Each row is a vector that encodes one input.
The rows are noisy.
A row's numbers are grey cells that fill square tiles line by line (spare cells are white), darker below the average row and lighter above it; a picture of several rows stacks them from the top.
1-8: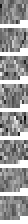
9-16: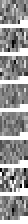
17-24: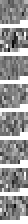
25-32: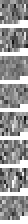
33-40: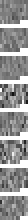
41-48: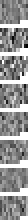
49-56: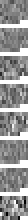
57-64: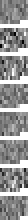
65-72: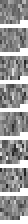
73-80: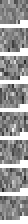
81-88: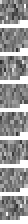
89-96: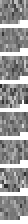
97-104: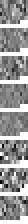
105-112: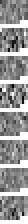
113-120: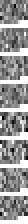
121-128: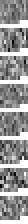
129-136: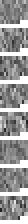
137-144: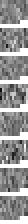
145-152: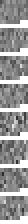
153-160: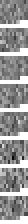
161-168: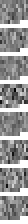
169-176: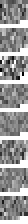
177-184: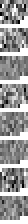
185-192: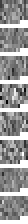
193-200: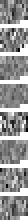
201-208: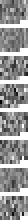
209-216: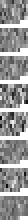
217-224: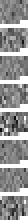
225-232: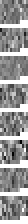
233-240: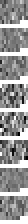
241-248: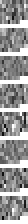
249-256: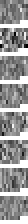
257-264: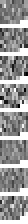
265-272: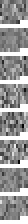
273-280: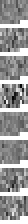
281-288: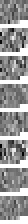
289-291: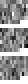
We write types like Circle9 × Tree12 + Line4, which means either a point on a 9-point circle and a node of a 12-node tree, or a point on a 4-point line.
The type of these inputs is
Label11 × Line5 × Line7.
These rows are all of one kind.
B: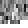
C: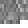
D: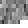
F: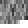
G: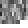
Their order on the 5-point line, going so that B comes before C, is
F, B, D, C, G.
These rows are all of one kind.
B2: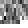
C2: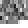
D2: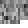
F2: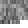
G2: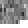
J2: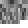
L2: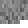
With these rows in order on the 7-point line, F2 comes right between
B2 and J2.
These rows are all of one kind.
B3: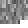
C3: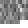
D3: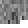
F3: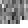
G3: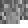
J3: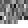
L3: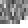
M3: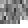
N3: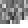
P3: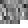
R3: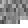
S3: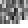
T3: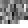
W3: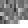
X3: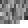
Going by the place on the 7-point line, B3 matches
L3, N3, S3 and W3.
